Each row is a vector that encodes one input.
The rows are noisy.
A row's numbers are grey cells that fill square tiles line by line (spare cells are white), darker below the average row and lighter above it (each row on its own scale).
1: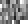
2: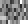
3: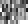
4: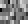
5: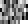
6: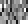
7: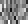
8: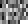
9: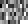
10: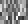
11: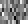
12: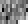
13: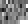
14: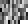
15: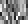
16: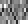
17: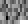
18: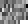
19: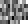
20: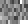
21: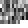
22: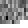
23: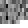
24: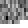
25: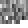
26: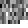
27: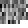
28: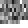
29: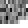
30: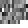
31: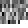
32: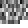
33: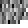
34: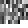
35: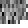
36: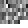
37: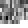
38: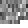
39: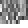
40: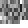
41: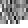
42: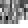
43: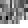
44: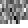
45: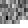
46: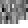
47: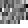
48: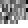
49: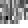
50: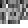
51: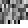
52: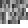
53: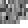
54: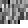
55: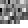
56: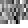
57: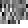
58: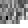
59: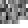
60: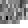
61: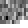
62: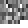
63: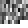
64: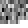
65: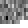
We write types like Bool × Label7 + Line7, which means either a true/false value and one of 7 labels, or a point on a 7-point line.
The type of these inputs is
Line6 × Line6.
